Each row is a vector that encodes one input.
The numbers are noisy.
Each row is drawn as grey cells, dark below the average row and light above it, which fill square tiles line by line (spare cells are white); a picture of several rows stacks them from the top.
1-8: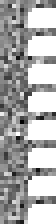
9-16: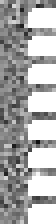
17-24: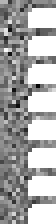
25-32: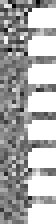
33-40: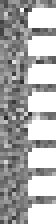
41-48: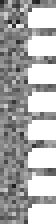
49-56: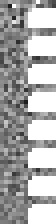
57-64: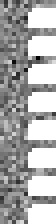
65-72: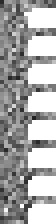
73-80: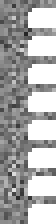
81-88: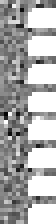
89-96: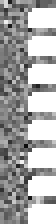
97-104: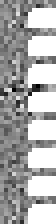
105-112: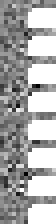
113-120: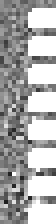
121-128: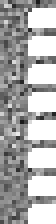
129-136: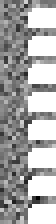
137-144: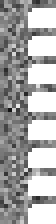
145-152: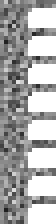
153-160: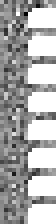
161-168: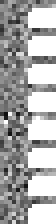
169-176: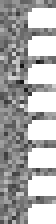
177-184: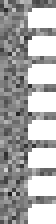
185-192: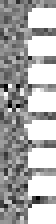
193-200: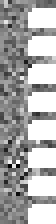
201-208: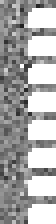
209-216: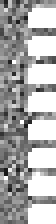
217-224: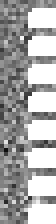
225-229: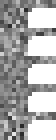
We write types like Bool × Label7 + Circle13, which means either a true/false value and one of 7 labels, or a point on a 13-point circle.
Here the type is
Tree12.
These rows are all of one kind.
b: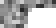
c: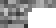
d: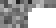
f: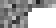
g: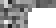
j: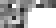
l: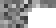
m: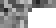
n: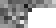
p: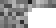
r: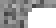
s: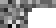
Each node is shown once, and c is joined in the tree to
f, p and s.
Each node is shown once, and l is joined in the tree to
d.
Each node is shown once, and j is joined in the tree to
b and r.
